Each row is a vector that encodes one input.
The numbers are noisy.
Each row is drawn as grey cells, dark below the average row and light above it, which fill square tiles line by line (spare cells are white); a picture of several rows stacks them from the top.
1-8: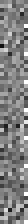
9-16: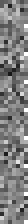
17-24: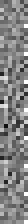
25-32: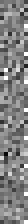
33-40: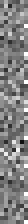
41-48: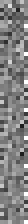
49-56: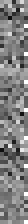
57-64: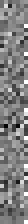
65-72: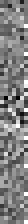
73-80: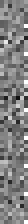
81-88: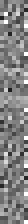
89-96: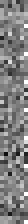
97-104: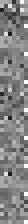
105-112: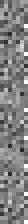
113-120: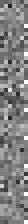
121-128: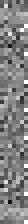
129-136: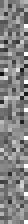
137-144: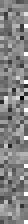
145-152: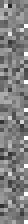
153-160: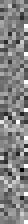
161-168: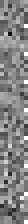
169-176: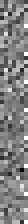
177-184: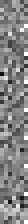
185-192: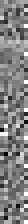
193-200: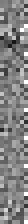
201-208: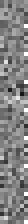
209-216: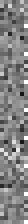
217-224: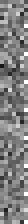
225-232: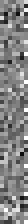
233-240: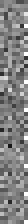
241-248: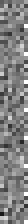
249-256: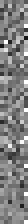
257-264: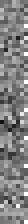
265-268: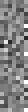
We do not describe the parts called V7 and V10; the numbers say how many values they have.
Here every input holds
either a value of V7 and a value of V10, or a list of up to three points on a 5-point line.
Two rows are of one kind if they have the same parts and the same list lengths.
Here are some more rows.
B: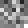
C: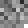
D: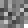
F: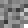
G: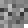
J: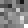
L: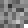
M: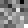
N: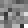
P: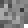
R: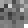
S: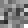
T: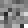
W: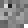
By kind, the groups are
B, C, F, S
D, G, R
J, W
L, M, P
N, T

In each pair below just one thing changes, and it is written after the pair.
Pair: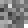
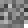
the value of V10
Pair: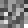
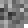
the value of V10
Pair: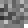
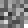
the value of V10
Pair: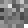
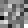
the value of V7
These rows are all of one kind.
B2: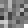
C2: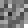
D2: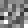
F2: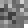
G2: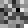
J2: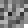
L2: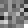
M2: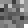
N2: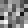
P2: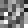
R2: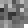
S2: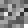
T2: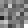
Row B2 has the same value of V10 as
J2, N2 and R2.
